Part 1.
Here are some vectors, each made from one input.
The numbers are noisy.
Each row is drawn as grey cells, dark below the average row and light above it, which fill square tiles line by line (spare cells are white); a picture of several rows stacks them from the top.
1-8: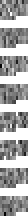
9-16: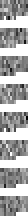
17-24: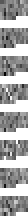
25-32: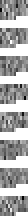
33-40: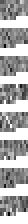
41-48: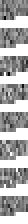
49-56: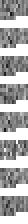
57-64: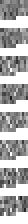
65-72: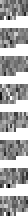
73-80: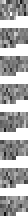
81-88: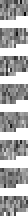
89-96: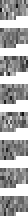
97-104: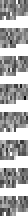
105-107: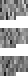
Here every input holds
a point on a 10-point circle, together with either a point on a 10-point circle, or a point on a 9-point line.
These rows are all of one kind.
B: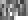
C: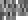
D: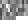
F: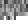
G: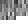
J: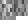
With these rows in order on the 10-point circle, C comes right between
B and D.
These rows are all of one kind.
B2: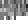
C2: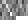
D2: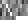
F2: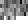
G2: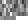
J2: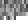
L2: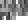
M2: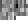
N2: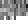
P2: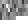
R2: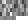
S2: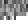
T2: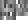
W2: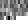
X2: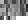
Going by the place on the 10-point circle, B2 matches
G2, M2, N2 and R2.
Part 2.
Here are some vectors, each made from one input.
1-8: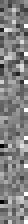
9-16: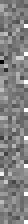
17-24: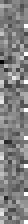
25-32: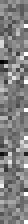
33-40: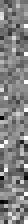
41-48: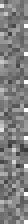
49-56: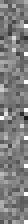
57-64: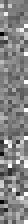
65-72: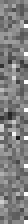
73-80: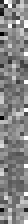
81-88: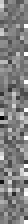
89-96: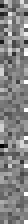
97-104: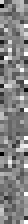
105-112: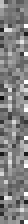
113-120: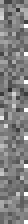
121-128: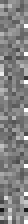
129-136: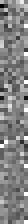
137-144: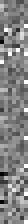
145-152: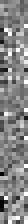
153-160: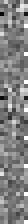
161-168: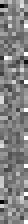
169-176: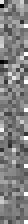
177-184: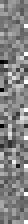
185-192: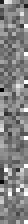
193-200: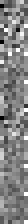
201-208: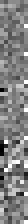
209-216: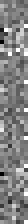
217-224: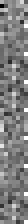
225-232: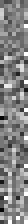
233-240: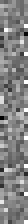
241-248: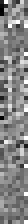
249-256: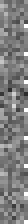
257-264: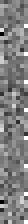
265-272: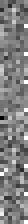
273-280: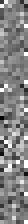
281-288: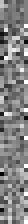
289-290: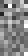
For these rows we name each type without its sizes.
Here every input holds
a point on a line, together with either a fixed value, or a node of each of two trees.
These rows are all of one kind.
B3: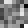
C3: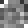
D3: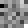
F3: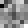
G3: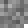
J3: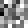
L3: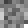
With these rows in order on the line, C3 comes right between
B3 and G3.
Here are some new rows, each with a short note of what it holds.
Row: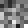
a point on a line
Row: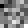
a point on a line
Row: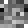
a point on a line
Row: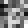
a point on a line
